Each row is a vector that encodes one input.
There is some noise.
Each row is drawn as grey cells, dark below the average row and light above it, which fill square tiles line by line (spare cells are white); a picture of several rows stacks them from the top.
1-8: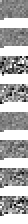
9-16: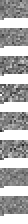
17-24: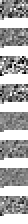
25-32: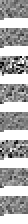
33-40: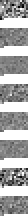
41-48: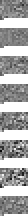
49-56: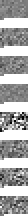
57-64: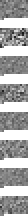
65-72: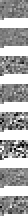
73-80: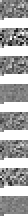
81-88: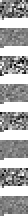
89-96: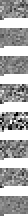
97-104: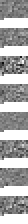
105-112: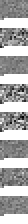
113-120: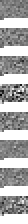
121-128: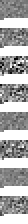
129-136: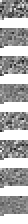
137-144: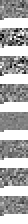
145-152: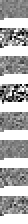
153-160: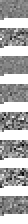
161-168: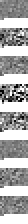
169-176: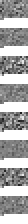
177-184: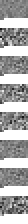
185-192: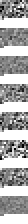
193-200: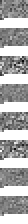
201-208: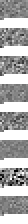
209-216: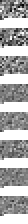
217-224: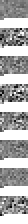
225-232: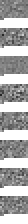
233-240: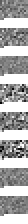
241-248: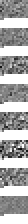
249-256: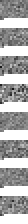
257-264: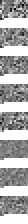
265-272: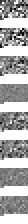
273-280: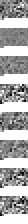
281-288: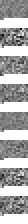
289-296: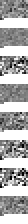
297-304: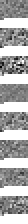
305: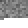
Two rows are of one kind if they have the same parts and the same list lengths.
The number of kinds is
2.
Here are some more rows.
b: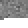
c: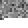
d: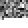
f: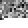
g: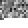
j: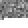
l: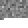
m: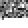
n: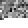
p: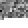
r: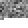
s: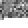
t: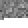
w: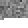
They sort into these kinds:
b, c, d, f, l, m, p, t
g, j, n, r, s, w

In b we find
a point on an 8-point circle, one of 6 labels and a true/false value.
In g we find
a point on an 8-point circle, a point on a 9-point circle, a point on an 11-point line and a true/false value.
